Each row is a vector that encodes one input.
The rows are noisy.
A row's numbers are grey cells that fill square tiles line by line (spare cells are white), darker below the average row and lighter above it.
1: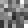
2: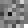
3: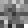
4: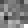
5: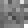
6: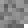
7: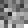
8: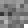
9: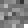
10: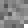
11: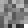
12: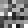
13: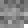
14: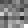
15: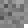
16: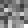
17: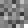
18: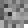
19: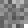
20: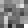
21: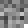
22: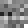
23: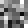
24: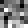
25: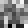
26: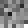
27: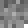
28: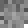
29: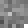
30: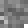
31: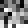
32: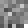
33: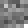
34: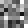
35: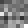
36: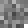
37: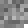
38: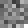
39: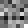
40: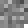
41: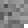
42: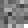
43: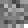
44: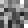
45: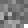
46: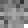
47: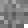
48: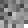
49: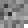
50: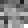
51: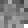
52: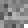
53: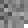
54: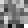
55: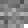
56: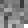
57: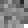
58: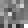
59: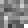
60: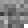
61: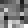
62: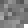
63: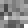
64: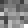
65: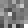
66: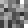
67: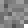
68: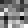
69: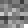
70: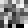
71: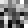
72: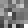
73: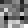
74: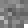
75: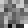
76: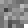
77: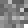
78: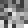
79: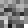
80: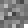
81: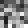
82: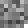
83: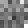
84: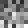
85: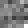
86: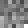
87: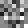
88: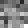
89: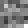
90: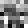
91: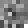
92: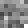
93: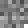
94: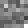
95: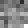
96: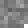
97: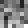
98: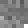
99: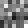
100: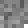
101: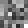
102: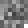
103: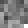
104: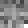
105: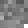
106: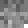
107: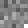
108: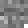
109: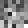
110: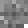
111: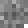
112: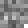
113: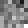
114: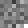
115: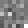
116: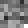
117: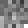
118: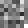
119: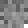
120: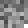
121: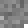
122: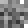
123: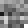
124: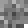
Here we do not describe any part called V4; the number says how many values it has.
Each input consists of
a point on a 5-point line, together with a list of up to two items, each a true/false value and a value of V4.
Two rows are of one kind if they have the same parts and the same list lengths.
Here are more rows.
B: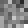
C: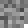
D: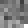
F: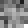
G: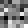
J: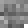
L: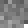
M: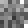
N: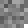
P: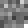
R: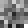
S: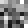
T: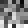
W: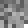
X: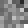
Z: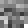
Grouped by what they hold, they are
B, D, J, L, R, T, X, Z
C, F, G, N, W
M, P, S

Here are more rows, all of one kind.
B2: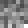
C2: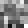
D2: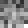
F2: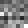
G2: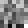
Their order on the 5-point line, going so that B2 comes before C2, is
D2, F2, B2, G2, C2.
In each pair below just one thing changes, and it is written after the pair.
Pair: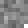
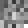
the true/false value in item 1 of the list
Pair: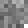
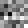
the value of V4 in item 2 of the list
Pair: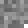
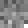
the true/false value in item 2 of the list
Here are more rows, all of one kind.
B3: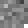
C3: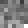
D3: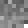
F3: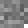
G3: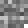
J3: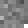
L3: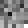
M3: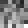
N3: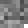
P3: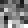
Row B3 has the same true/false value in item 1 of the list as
C3 and L3.
